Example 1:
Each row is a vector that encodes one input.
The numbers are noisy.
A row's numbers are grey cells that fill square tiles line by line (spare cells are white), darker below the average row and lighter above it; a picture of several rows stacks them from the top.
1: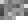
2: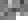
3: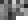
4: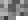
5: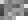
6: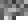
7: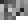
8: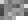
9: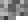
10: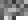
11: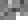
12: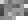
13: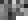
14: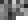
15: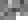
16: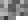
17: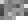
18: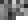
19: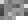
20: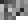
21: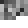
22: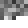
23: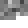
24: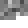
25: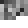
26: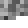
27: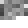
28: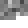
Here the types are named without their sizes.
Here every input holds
a label.
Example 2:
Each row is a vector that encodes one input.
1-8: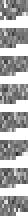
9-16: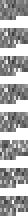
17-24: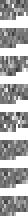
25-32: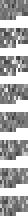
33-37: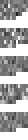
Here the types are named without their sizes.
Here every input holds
a point on a line.
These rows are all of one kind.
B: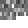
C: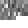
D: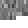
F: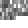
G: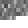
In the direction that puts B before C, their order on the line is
B, G, F, D, C.
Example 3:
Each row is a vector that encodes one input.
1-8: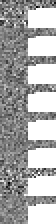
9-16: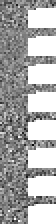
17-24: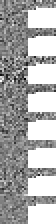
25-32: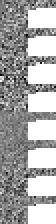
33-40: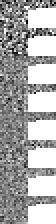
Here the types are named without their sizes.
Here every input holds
a point on a line.
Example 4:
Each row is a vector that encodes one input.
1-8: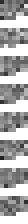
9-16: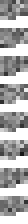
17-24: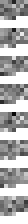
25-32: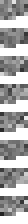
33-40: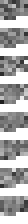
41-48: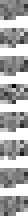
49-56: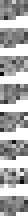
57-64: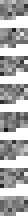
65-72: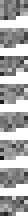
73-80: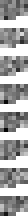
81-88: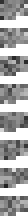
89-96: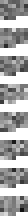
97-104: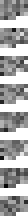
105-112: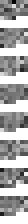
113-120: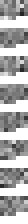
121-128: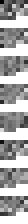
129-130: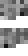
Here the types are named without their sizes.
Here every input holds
a point on a circle.
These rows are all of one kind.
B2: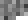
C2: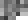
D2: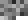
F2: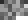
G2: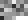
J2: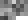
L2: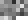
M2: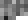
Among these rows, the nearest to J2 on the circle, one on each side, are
C2 and G2.
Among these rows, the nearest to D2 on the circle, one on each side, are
B2 and L2.
